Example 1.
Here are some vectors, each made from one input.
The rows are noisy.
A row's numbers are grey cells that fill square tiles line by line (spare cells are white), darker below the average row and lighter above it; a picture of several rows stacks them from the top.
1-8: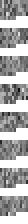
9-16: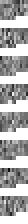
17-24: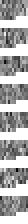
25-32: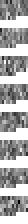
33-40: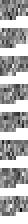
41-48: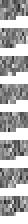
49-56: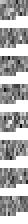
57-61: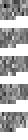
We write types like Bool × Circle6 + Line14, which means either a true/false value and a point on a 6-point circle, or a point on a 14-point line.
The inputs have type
Line8 + Line9.
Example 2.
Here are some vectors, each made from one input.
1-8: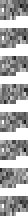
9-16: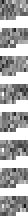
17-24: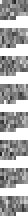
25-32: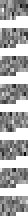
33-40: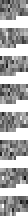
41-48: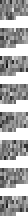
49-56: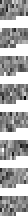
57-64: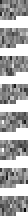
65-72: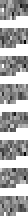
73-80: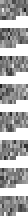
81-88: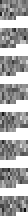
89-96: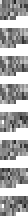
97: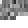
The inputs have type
Label11 + Line10.
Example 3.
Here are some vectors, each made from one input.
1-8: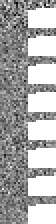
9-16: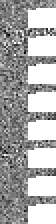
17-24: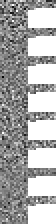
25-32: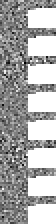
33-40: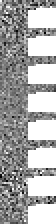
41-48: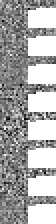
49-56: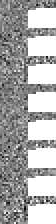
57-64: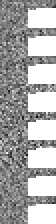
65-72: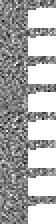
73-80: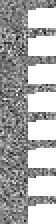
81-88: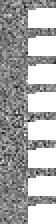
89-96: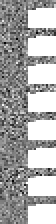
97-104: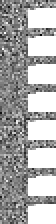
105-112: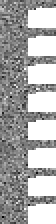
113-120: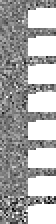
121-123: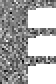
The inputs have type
Line9 + Line13.
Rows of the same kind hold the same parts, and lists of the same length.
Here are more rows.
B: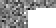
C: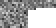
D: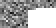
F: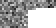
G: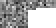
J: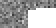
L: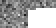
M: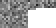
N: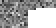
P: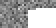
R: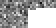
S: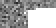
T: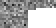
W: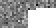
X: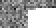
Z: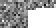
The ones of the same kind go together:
B, D, G, S, Z
C, F, J, L, M, N, P, R, T, W, X

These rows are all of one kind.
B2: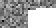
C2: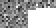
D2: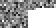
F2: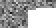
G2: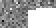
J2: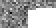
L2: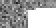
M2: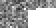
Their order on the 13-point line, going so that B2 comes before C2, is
J2, F2, G2, B2, C2, L2, M2, D2.
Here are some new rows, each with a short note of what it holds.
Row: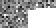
a point on a 13-point line
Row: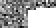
a point on a 9-point line
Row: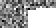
a point on a 13-point line
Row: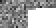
a point on a 9-point line
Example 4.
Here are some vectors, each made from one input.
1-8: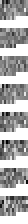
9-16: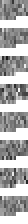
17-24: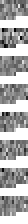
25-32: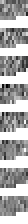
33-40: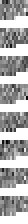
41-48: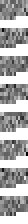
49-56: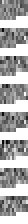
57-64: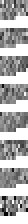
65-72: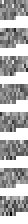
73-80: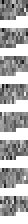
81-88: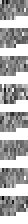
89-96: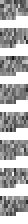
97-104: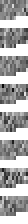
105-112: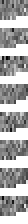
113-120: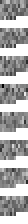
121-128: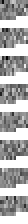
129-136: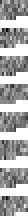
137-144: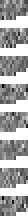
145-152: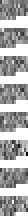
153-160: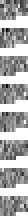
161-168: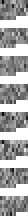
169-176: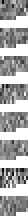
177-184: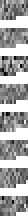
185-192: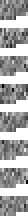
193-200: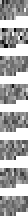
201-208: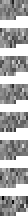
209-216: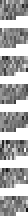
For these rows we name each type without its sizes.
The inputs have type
List(Line).
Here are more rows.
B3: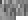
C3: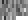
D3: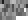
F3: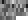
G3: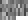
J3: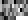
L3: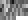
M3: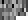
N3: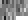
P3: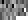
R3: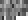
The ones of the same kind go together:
B3, G3, L3, R3
C3, D3, F3, M3, N3, P3
J3

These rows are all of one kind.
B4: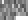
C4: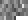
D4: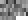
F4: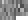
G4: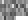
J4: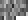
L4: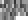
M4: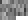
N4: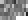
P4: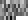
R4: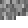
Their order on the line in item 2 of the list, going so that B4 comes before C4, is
F4, L4, B4, G4, M4, R4, P4, J4, D4, C4, N4.
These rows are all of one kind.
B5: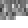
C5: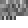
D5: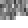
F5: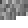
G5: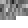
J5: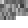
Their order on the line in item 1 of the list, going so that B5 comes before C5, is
D5, B5, J5, G5, F5, C5.
